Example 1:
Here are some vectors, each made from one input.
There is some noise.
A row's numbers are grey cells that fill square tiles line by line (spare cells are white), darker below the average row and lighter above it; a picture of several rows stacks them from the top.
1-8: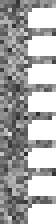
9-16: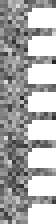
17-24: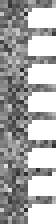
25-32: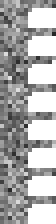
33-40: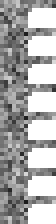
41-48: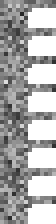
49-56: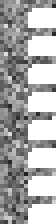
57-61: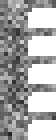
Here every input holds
a point on an 8-point circle and a true/false value.
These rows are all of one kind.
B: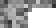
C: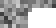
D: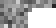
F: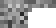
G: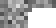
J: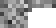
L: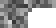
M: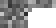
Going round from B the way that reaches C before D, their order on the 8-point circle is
B, M, C, D, L, F, G, J.
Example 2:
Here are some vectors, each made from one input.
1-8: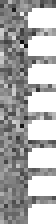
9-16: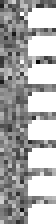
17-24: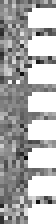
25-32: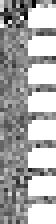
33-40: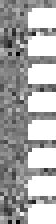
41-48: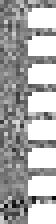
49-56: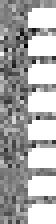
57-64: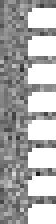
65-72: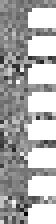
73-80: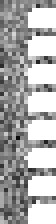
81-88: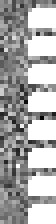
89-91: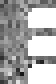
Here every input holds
a list of up to two points on a 5-point line.
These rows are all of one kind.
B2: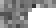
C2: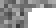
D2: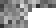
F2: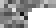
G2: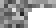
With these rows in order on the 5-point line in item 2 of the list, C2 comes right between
D2 and G2.
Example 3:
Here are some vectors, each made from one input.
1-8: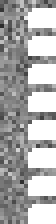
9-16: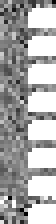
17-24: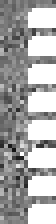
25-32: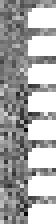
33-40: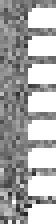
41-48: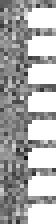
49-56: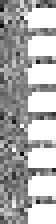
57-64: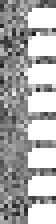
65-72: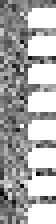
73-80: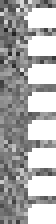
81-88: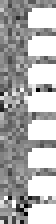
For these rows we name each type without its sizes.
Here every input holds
either a point on a line, or four true/false values.
